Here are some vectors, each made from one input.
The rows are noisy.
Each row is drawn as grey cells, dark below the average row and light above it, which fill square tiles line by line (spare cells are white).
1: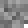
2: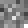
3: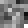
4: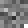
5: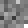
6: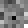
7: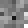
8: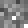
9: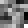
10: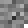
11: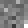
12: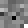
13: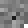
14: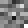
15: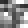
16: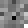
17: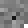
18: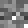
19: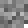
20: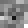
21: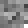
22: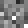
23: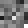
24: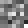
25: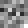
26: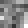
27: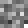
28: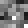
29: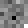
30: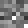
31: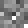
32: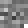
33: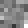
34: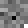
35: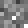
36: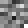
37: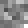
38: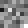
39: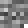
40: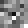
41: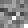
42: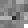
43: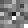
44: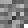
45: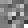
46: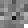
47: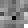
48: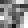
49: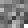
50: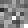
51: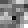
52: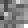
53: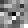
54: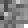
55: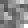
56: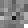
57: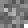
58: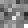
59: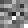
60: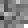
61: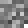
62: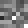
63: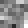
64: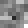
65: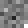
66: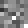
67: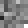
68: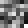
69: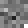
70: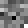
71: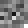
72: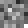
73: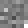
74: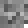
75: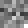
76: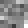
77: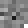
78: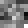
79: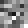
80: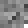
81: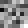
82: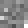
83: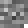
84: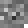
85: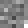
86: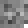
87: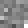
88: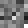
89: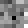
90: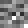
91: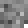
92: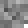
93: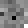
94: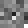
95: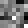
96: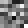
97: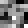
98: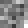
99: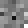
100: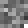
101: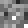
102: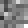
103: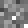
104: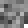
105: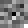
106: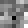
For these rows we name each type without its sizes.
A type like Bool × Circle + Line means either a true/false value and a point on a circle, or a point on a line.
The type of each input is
Line × (Line + Tree).
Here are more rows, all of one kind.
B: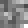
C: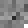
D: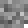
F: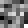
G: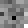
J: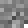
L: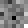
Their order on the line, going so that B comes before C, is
B, C, D, J, G, L, F.
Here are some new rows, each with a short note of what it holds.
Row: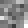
a point on a line and a node of a tree
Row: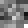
a point on each of two lines
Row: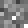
a point on each of two lines
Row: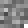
a point on a line and a node of a tree
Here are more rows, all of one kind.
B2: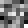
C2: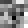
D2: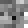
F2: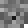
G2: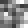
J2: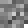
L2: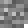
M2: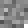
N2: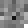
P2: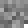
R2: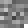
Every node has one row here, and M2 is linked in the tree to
L2.
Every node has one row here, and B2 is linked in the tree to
G2 and P2.
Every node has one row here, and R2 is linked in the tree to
L2 and N2.
